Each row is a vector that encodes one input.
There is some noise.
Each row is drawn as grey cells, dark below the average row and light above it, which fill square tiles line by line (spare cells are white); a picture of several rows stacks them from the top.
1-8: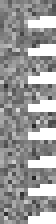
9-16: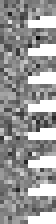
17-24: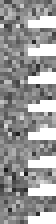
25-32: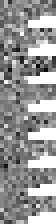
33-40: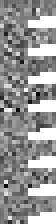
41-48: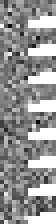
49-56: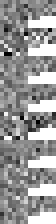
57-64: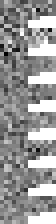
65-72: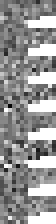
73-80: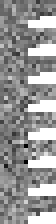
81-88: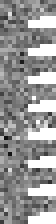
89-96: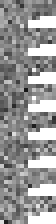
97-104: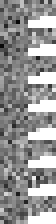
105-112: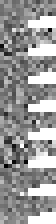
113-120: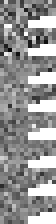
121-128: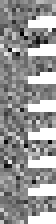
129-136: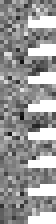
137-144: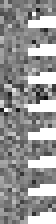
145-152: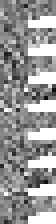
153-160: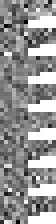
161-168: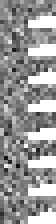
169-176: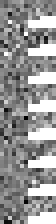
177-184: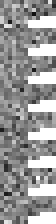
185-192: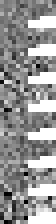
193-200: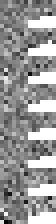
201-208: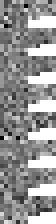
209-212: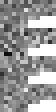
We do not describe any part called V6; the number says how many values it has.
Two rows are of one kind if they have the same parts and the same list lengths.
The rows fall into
2 kinds.
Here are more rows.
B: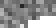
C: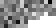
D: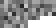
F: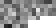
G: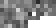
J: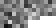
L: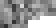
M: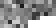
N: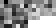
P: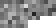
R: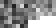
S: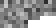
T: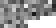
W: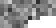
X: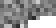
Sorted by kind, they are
B, F, J, M, P, T
C, D, G, L, N, R, S, W, X

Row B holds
one of 4 labels and a point on an 8-point line.
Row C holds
one of 4 labels and a value of V6.
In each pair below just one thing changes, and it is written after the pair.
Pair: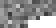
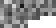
the label
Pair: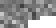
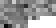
the place on the 8-point line
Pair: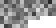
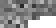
the label
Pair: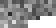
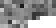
the label
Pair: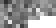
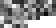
the label
